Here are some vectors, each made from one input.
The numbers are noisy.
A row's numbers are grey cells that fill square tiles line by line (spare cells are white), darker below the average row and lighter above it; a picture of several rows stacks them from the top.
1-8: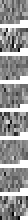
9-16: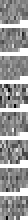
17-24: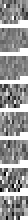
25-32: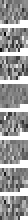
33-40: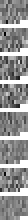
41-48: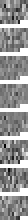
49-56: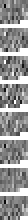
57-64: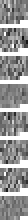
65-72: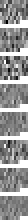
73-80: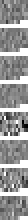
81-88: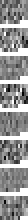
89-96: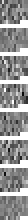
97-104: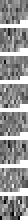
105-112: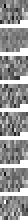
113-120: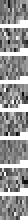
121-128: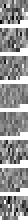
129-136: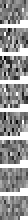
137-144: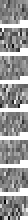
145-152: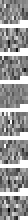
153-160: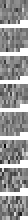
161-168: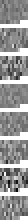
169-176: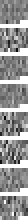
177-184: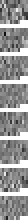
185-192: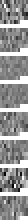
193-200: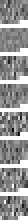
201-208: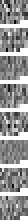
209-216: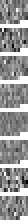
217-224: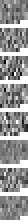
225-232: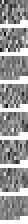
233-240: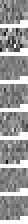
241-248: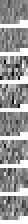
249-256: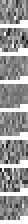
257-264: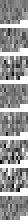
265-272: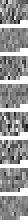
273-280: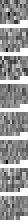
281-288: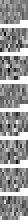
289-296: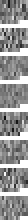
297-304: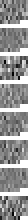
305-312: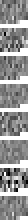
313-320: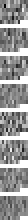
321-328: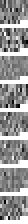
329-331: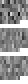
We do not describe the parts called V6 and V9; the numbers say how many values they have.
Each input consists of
either a point on a 5-point circle and a true/false value, or a fixed value, or a node of a 13-node tree and a value of V6, or two values of V9.
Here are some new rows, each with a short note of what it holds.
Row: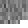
two values of V9
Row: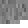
two values of V9
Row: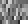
a point on a 5-point circle and a true/false value
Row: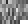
a point on a 5-point circle and a true/false value
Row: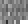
two values of V9
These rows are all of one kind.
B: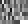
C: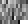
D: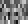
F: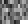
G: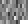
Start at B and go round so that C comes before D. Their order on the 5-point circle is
B, C, F, D, G.
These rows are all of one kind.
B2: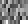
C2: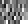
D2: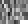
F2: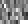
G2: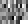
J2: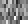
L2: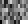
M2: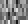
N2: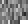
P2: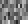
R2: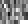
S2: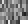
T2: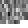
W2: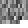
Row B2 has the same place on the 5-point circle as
D2, F2, R2 and T2.
